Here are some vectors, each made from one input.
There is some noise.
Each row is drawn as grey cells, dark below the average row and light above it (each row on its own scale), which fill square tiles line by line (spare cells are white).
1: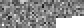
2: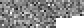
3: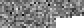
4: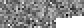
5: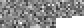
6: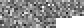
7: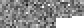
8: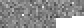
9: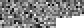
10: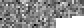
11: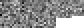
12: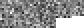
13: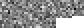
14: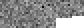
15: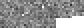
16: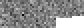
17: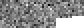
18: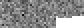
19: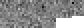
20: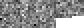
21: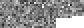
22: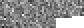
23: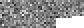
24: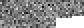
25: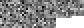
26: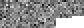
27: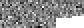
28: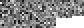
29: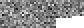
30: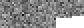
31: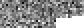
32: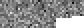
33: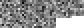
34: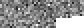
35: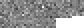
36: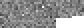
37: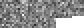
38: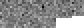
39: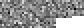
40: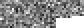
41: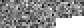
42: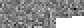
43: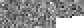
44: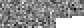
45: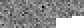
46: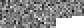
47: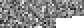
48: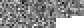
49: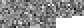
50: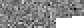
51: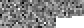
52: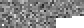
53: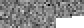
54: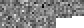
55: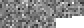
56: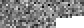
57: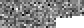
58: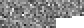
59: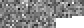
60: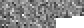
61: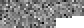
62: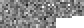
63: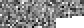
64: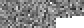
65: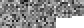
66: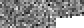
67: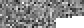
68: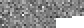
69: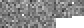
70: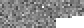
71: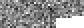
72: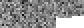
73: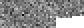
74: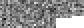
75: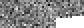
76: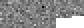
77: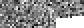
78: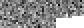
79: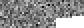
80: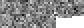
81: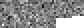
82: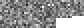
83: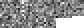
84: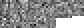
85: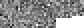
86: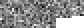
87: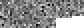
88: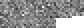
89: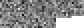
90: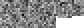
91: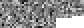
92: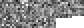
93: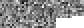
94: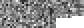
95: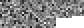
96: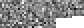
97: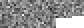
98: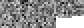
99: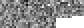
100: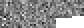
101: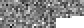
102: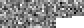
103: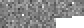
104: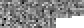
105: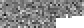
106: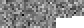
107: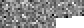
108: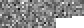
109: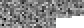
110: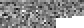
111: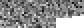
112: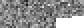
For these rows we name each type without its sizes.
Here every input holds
either a point on a circle, or three true/false values.
